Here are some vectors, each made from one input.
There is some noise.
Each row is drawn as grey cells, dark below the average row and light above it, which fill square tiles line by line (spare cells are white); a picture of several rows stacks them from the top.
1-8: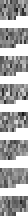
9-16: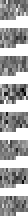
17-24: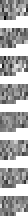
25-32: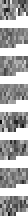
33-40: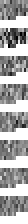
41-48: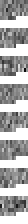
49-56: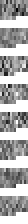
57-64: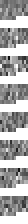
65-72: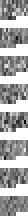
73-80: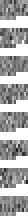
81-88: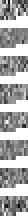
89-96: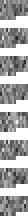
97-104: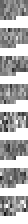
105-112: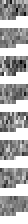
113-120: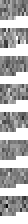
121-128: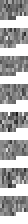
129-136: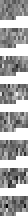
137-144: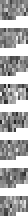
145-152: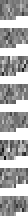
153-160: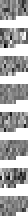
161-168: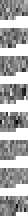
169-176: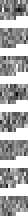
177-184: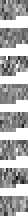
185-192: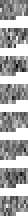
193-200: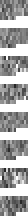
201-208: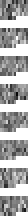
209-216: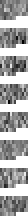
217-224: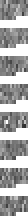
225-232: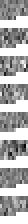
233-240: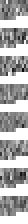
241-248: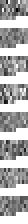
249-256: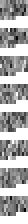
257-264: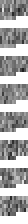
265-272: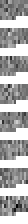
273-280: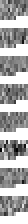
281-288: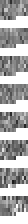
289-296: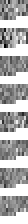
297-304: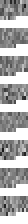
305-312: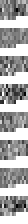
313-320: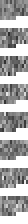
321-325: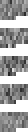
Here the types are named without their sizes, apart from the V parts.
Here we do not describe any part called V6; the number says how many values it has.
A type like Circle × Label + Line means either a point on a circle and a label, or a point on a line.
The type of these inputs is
(Circle + Unit) × (Circle + Unit) × V6.
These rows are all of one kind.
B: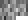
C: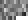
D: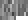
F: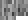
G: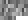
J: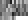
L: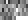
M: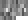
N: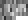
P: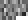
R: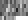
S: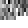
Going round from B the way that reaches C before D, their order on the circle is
B, R, P, M, C, N, G, L, F, S, J, D.
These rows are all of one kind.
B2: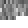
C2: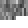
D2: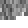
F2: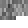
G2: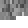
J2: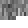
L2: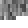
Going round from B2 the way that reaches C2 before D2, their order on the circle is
B2, J2, F2, L2, G2, C2, D2.
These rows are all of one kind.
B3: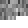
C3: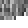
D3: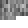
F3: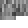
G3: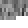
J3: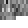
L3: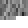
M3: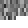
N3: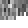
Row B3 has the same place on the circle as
F3, J3 and M3.
